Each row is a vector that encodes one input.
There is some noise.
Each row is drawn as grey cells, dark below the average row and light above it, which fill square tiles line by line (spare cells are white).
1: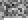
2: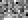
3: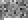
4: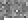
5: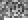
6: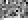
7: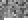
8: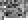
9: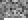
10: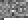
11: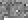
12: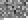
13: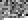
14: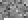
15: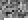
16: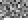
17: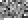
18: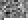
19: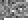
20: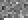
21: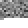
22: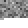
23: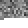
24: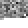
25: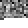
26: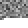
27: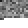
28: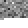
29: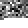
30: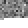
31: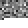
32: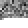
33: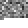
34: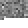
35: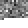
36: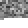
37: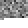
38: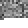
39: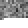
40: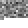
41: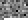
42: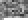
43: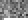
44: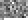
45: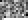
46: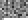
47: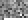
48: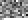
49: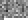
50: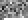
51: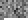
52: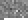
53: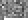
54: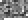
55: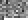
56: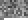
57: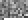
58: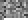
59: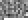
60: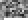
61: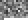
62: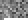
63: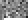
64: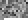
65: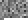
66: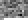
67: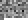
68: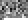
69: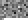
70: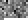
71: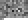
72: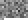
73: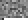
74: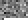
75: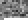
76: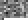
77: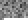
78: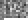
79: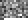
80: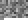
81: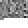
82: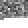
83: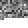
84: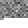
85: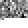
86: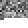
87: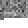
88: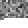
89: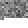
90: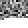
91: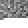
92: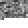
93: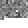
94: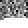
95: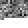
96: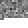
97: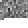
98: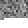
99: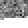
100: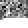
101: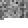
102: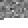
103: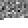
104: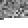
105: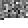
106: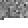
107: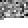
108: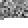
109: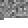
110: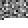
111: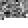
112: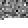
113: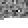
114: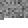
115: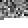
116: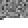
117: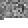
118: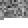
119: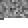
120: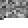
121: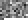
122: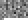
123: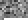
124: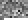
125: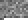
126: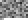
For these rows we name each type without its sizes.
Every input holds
a point on a line, together with either a point on a circle, or a fixed value.
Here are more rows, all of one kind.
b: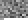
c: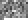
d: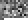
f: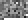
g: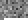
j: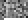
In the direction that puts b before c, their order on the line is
b, g, d, j, f, c.
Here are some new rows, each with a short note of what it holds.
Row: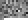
a point on a line
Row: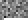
a point on a circle and a point on a line
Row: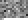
a point on a circle and a point on a line
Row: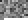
a point on a circle and a point on a line
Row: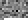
a point on a line
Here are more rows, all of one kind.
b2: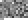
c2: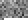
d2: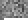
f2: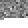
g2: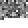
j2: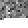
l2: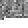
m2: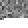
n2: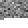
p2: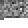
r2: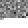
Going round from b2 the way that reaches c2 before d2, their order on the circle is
b2, c2, l2, d2, f2, p2, r2, j2, m2, g2, n2.
